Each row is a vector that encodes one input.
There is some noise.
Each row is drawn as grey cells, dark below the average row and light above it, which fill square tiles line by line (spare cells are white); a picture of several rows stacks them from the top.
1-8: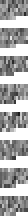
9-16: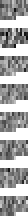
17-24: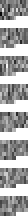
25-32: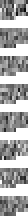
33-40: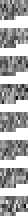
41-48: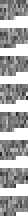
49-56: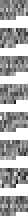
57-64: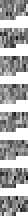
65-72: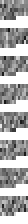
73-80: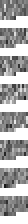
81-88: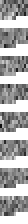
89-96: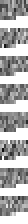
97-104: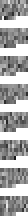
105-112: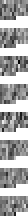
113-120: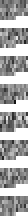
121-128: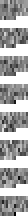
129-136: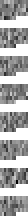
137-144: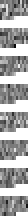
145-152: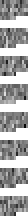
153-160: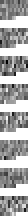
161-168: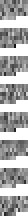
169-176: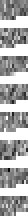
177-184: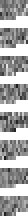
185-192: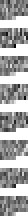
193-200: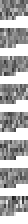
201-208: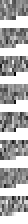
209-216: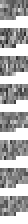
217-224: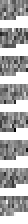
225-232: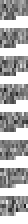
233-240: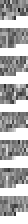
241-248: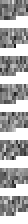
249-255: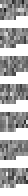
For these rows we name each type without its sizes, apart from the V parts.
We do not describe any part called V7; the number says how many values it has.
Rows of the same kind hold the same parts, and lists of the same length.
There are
2 kinds of row.
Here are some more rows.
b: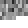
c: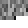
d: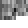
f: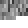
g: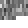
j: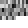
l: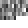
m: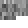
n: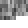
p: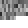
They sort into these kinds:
b, f, g, j, p
c, d, l, m, n

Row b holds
a point on each of two circles and a value of V7.
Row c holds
a point on a circle and a value of V7.
